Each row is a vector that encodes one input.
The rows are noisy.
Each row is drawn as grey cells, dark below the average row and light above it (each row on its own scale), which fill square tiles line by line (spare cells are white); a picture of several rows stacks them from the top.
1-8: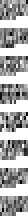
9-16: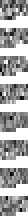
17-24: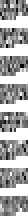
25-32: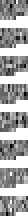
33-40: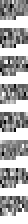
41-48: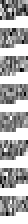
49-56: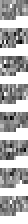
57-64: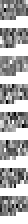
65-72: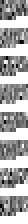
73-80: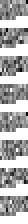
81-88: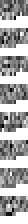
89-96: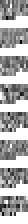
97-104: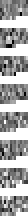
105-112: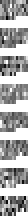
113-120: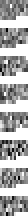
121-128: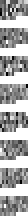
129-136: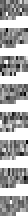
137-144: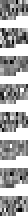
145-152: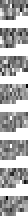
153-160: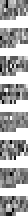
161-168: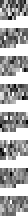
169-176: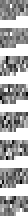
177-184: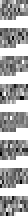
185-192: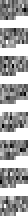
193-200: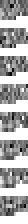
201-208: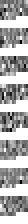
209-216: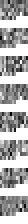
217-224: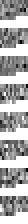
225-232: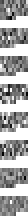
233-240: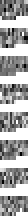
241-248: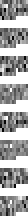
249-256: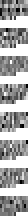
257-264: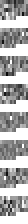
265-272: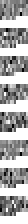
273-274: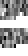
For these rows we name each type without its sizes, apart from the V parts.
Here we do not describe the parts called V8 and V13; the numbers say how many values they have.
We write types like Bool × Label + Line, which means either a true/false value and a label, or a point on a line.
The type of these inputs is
(Bool × Bool × Bool × Bool + Line × V8) × V13.
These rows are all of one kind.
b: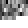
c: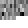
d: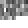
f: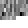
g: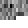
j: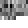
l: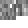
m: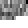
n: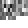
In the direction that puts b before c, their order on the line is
d, m, b, n, c, f, l, g, j.
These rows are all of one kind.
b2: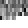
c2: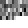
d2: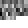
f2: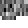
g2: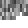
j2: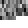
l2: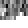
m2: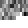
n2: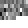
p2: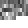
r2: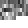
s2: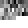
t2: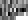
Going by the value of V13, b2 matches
c2, n2, p2 and r2.
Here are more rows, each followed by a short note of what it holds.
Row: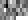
a point on a line, a value of V8 and a value of V13
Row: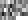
a point on a line, a value of V8 and a value of V13
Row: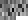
four true/false values and a value of V13
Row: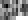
four true/false values and a value of V13
